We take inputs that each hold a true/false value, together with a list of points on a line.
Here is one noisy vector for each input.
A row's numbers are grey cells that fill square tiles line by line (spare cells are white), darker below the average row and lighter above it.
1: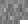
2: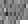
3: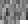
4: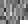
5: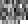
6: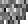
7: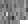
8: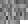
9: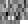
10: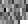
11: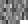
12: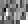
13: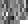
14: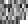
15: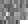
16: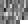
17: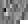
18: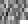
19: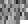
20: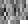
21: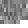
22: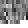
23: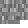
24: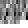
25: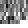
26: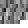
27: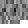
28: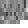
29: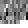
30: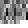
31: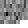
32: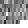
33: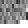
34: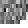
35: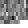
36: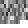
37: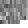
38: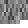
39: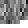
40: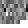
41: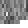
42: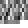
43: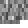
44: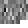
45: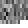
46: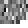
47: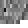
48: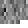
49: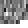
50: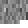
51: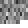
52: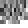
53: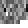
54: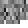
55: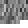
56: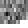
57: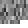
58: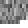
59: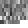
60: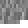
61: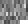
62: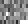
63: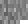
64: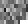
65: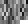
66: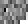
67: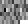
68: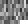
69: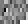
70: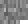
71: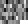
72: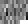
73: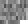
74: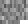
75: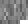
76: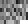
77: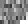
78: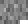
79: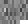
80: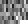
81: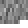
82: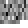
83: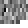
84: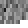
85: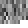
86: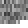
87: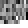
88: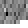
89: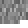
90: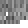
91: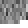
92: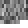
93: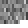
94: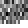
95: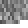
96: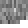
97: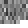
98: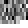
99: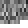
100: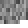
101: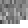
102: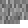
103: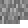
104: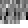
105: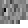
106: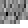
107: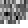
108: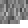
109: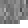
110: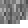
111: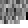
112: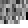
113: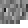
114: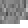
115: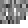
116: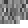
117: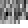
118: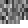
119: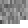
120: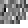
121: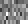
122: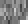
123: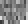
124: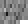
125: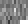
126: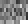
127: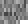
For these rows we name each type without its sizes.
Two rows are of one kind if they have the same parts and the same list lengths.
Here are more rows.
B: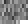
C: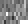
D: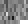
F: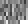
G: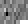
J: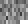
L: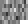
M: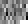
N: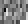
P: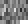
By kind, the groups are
B, C, D
F, J
G, N
L, M, P

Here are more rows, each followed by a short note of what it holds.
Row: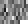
a true/false value, together with a list of three items
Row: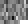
a true/false value, together with a list of one item
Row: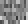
a true/false value, together with a list of two items
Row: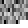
a true/false value, together with a list of three items
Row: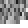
a true/false value, together with the empty list
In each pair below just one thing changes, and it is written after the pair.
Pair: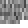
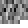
the true/false value
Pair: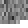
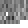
the place on the line in item 1 of the list
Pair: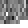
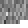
the place on the line in item 1 of the list
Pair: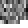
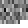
the place on the line in item 1 of the list
